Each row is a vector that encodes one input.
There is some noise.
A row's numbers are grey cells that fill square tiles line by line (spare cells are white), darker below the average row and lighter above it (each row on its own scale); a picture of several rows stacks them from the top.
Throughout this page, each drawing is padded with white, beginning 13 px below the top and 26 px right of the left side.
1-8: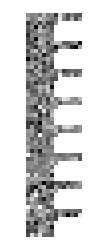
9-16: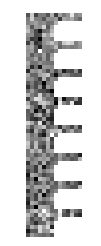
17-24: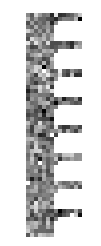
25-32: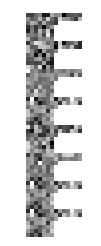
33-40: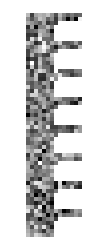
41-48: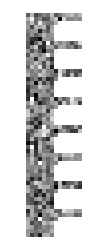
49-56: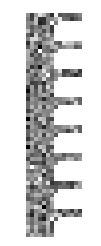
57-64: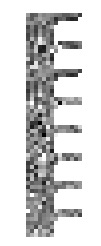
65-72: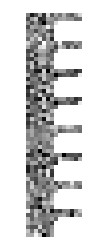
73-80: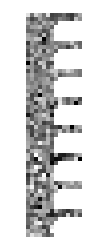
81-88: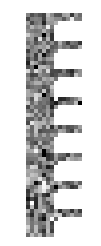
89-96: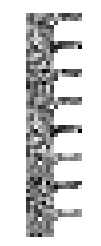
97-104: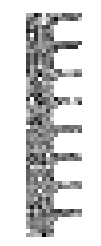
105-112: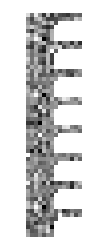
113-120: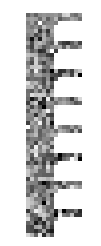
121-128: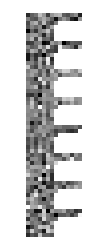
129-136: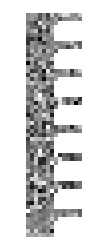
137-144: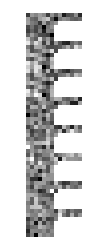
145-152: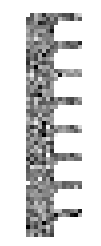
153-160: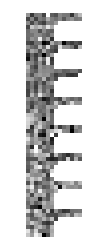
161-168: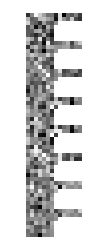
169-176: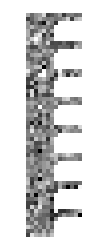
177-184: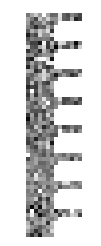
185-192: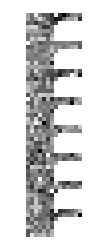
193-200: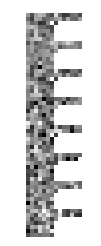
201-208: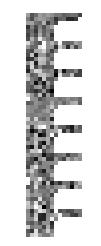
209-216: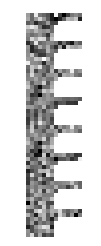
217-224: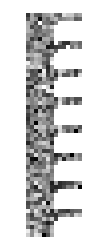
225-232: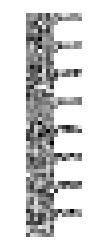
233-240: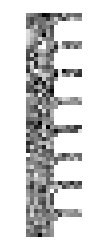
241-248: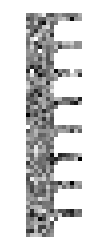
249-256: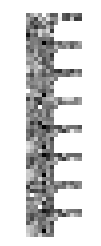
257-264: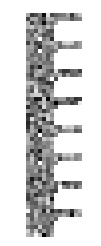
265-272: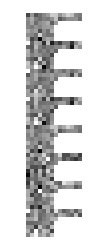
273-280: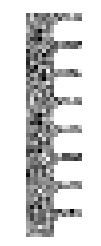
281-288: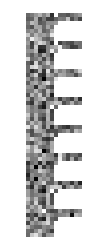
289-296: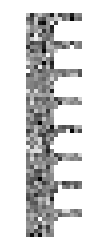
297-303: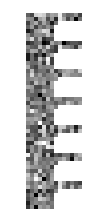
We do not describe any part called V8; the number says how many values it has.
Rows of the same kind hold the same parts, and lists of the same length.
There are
4 kinds of row.
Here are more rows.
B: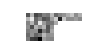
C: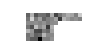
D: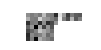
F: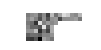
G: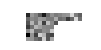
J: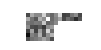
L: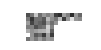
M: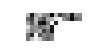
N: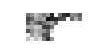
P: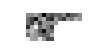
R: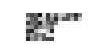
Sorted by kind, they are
B, C, F
D, J, R
G
L, M, N, P

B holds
a node of a 10-node tree.
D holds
a true/false value and a value of V8.
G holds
a fixed value.
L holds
one of 5 labels and one of 10 labels.
